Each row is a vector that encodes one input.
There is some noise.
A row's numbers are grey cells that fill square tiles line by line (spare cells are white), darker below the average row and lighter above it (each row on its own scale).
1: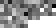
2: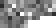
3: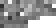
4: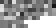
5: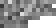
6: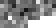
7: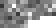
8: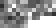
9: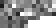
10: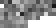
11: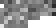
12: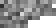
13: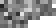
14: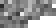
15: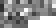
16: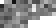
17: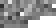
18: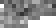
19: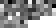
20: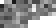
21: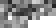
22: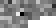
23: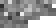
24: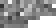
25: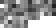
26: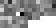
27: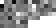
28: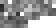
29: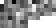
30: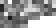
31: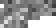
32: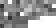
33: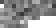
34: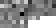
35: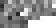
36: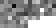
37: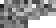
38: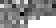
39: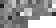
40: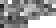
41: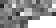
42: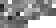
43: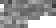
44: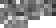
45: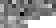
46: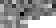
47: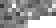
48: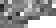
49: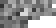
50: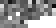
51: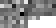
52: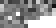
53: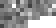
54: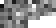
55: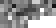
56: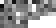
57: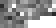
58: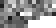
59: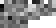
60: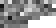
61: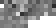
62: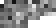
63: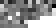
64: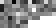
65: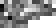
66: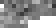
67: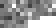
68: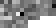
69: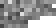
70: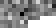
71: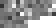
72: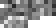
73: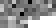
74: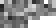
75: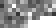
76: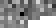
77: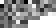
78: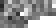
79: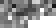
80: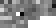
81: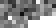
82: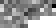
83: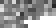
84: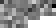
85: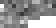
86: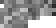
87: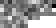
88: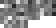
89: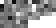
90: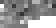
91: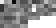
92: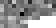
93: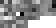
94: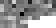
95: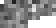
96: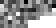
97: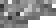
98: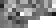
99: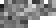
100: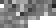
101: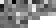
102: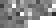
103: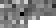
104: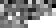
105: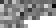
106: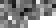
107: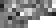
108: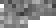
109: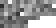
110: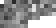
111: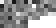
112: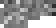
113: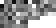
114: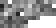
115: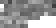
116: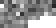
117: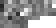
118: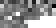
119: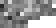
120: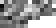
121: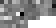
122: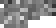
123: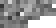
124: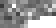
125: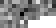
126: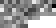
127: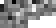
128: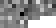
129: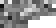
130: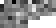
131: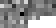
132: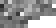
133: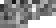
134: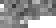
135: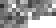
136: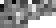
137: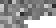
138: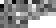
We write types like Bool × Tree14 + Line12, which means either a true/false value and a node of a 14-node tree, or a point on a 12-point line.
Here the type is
Bool × Label7 + Line9.
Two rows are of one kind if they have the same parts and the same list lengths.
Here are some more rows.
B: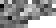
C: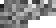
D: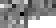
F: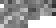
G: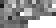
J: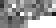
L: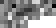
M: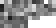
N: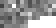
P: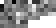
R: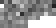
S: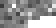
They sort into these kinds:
B, C, G, J, M, N, P, S
D, F, L, R

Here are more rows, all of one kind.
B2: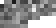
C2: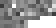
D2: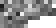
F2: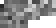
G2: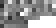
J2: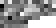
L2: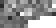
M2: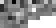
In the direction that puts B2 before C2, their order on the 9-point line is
B2, M2, F2, J2, D2, G2, L2, C2.
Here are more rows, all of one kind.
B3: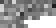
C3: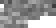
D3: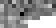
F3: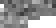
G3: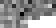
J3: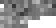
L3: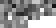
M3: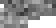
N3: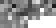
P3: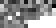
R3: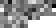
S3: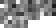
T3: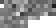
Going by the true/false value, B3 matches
C3, P3, R3 and T3.
